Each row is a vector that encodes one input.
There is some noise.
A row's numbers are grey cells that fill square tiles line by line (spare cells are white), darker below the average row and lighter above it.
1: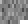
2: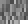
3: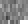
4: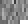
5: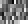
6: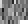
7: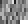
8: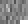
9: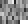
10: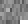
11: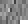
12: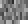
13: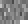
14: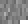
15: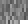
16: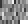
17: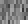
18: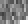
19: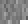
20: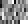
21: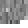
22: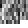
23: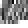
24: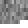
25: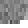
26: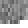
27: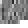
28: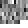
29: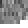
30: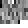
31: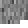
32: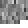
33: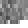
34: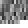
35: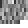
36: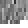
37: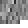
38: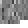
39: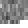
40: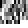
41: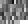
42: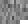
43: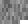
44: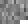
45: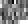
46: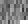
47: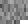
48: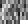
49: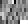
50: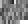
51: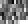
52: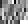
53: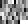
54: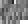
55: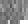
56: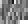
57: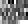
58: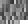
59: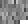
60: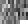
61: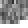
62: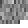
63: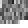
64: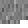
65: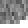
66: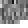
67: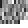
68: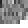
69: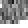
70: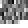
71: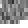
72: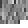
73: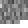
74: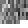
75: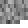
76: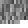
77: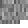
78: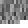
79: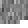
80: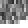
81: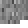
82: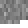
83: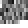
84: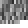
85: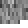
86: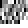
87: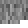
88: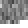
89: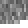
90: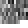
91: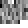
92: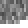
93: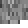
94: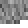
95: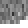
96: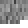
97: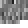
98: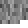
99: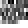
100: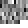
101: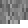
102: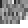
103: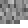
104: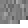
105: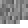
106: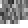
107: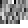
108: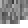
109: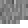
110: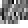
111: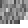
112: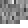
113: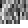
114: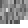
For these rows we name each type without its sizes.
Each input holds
a list of points on a line.
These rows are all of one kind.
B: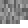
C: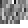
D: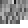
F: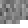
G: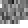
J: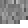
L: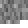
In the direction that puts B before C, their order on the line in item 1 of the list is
B, J, F, L, C, D, G.
